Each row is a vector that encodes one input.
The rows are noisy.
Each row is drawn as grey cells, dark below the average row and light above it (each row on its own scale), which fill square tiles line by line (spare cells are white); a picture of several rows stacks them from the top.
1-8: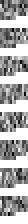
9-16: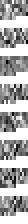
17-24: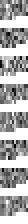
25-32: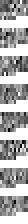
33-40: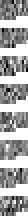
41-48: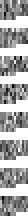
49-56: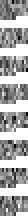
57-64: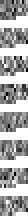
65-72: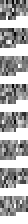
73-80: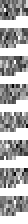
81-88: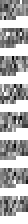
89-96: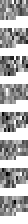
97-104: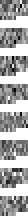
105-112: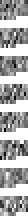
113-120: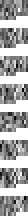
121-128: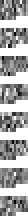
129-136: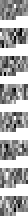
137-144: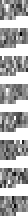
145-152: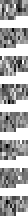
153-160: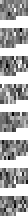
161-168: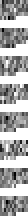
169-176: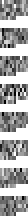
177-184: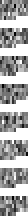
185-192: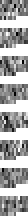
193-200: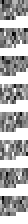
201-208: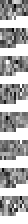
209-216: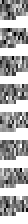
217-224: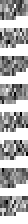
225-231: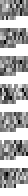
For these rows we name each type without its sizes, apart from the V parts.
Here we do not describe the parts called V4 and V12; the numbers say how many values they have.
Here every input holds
a label, together with either a label and a value of V12, or a point on each of two lines and a value of V4.
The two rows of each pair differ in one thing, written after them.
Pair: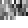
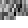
the place on one of the two lines
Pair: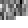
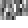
the value of V4
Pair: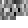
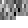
the place on one of the two lines
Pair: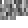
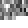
the label
